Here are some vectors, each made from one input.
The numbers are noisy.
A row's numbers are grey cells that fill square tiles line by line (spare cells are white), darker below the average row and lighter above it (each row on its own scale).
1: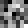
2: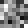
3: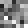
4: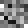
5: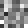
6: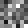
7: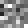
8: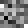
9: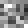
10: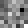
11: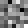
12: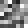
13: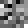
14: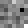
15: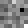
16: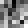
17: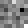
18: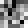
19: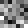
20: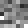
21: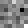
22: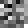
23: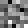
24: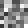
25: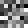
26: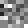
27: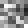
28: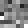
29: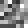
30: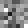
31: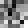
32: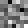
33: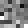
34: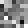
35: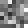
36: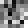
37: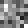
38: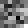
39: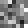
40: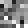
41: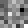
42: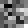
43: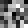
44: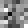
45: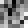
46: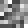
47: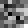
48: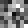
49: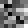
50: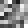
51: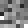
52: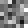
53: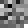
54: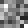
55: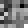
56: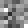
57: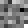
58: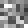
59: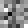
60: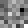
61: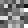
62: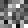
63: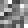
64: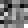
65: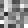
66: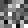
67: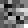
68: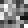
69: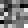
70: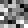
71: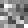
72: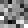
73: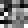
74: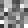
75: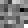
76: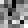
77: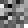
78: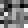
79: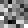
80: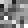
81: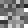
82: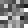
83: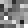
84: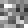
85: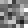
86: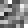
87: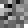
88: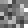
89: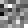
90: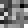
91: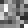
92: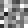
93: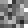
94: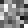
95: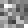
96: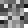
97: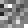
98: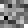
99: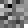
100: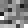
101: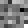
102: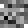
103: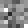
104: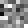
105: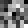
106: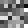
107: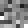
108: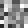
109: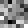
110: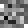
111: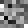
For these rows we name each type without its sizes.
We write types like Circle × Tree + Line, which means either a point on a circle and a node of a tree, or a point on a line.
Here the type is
Bool × Bool × Bool × Bool + Line.
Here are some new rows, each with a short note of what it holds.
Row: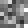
four true/false values
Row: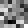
four true/false values
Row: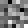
a point on a line
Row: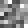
four true/false values
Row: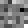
a point on a line
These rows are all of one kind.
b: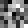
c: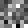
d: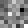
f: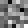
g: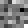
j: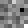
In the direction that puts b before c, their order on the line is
b, c, d, j, g, f.
